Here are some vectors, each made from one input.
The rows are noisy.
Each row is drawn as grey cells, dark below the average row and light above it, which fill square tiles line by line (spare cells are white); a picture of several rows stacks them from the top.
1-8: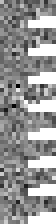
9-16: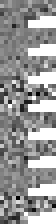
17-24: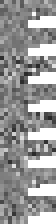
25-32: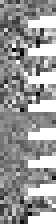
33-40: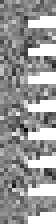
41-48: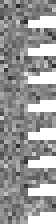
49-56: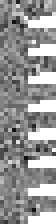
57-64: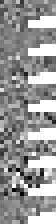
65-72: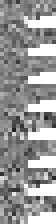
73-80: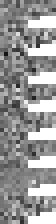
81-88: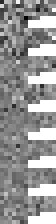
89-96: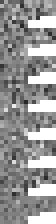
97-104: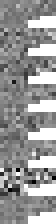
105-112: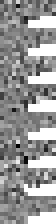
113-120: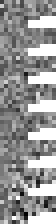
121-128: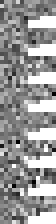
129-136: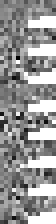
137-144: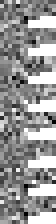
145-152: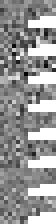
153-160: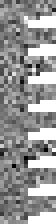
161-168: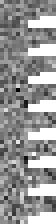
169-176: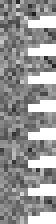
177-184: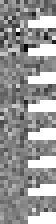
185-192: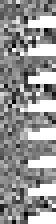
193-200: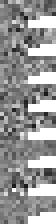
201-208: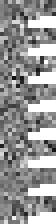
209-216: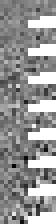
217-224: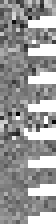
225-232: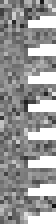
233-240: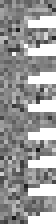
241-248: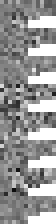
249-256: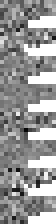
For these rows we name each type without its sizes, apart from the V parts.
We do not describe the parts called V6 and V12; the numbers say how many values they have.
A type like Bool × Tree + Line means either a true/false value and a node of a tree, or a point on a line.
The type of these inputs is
(Bool × Bool × Bool × Bool + Label) × V6 + V12.
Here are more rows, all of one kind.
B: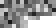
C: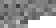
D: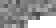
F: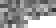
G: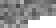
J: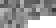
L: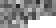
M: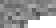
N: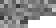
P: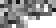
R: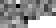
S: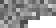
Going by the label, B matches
L, P and R.
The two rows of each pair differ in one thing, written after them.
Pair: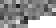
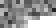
the label
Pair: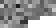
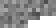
the label
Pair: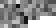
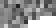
the value of V6
